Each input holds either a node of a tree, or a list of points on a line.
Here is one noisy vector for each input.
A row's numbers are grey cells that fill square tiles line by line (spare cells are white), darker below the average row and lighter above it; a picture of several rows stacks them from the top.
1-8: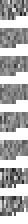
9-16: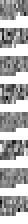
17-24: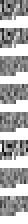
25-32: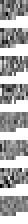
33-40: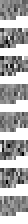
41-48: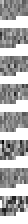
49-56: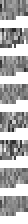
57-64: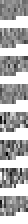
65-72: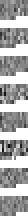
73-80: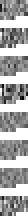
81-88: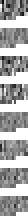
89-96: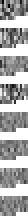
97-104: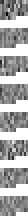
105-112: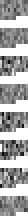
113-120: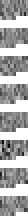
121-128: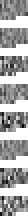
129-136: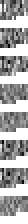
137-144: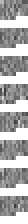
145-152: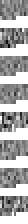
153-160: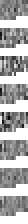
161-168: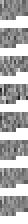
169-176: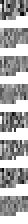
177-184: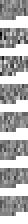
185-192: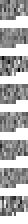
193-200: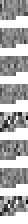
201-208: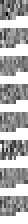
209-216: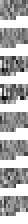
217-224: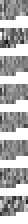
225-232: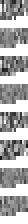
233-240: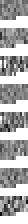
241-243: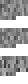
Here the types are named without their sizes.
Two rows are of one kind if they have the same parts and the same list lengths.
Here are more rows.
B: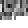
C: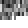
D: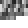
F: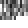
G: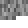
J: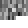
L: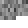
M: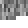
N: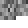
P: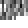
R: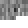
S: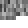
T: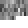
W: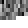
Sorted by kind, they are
B, C, D, F, P, W
G, L, N, R, S, T
J
M

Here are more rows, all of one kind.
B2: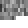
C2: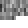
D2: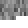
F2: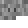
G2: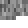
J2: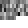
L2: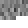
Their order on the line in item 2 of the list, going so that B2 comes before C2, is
B2, D2, L2, G2, J2, F2, C2.
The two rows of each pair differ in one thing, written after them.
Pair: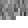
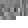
the place on the line in item 2 of the list
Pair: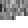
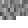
the place on the line in item 2 of the list
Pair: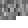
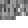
the place on the line in item 2 of the list
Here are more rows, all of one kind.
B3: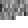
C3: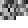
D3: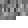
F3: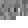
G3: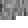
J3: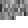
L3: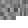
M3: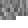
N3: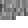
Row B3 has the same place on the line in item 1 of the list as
D3, J3 and M3.
